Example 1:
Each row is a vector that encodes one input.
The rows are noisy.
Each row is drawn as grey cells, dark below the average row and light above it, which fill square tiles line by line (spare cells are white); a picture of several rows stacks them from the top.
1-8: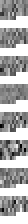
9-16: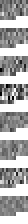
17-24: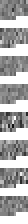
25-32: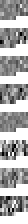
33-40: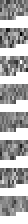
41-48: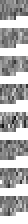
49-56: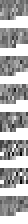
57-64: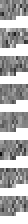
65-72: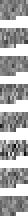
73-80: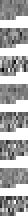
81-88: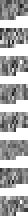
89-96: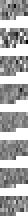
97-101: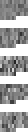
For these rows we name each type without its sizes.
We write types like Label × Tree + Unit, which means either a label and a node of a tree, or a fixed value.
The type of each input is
(Bool × Bool × Bool + Unit) × (Line × Line + Unit).
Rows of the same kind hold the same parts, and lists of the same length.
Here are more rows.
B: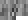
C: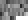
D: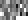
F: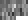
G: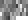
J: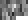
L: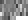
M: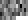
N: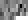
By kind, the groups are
B, C, D
F, J
G, L, N
M

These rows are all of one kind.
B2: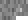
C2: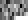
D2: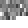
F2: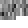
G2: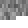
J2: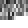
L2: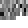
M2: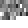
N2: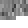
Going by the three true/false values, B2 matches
C2 and L2.
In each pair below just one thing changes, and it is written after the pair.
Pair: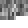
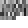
one of the three true/false values
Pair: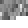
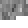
the place on one of the two lines
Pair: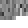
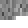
the place on one of the two lines
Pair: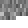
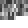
the place on one of the two lines
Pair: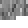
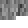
one of the three true/false values
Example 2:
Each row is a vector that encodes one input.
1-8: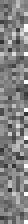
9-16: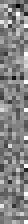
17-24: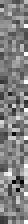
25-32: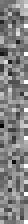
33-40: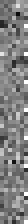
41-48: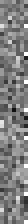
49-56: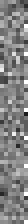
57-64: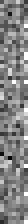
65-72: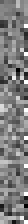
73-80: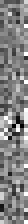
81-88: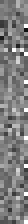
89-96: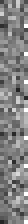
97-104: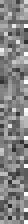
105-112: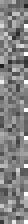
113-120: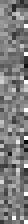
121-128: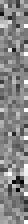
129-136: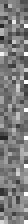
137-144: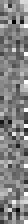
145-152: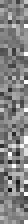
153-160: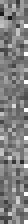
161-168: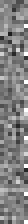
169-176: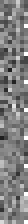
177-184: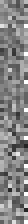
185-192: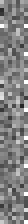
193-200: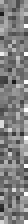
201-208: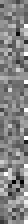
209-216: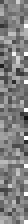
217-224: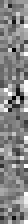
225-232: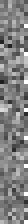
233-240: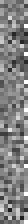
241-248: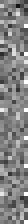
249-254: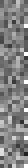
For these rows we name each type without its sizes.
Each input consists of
a list of points on a line.
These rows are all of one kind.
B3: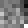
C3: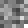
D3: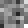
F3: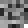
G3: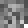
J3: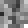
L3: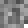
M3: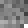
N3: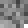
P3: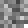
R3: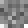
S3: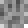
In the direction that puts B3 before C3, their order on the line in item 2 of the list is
F3, R3, J3, M3, B3, D3, N3, G3, L3, P3, C3, S3.
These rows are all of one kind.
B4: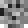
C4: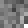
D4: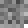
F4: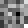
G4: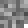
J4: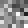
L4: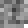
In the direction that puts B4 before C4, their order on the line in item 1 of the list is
B4, D4, L4, C4, F4, G4, J4.
